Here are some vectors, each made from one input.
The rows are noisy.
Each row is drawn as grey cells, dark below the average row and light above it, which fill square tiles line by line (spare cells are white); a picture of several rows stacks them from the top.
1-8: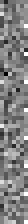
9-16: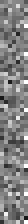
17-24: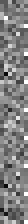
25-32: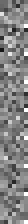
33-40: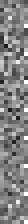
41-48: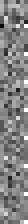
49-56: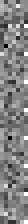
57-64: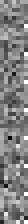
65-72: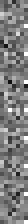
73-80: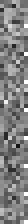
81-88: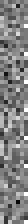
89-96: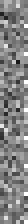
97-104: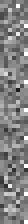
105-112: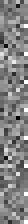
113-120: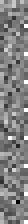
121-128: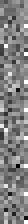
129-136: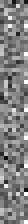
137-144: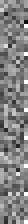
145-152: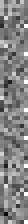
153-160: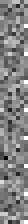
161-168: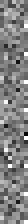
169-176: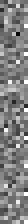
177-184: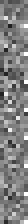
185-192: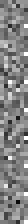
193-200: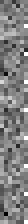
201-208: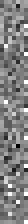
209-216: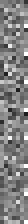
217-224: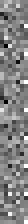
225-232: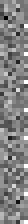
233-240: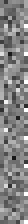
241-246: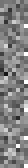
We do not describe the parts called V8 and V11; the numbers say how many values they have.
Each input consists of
a true/false value and a value of V8, together with either a node of a 10-node tree, or a value of V11.
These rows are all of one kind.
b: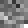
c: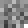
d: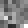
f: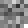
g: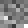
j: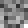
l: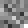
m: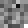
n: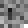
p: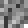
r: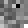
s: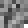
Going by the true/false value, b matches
c, d, g and l.
